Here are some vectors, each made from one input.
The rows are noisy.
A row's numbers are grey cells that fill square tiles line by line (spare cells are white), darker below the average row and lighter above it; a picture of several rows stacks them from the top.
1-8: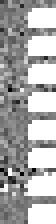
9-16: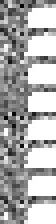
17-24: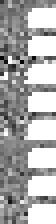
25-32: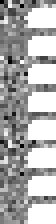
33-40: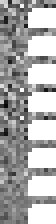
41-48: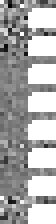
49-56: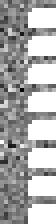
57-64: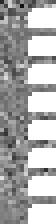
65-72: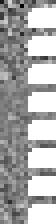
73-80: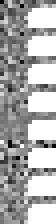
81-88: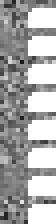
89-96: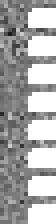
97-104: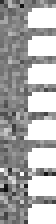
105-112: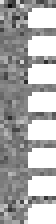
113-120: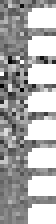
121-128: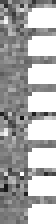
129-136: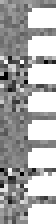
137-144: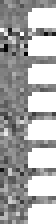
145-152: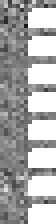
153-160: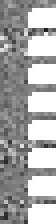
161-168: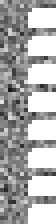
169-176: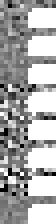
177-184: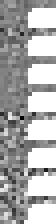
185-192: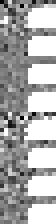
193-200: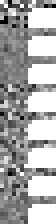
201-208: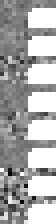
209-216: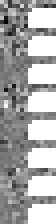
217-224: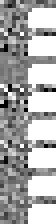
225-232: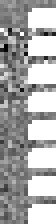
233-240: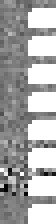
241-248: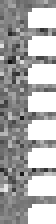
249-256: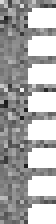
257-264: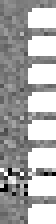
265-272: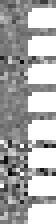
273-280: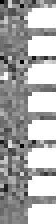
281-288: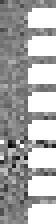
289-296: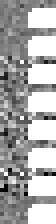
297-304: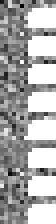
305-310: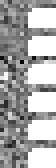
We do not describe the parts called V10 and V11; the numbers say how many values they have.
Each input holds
either one of 6 labels, or a point on a 7-point line, a true/false value, a value of V10 and a value of V11.
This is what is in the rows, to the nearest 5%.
About 25% of them hold one of 6 labels. The rest hold a point on a 7-point line, a true/false value, a value of V10 and a value of V11.
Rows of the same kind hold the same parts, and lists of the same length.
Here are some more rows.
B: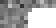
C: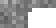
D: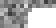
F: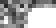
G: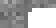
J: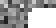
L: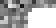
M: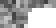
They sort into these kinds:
B, C, G, J, L
D, F, M

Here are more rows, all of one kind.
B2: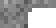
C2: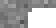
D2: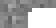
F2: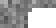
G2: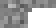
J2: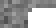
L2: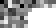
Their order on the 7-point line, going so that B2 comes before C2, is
J2, L2, B2, F2, D2, G2, C2.
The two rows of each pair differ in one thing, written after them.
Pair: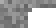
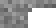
the value of V10
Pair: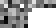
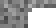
the value of V11
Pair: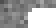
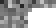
the value of V11
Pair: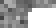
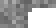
the place on the 7-point line
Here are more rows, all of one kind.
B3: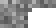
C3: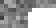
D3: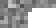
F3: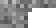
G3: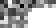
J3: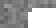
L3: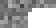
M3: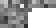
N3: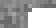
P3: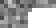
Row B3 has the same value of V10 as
F3 and M3.
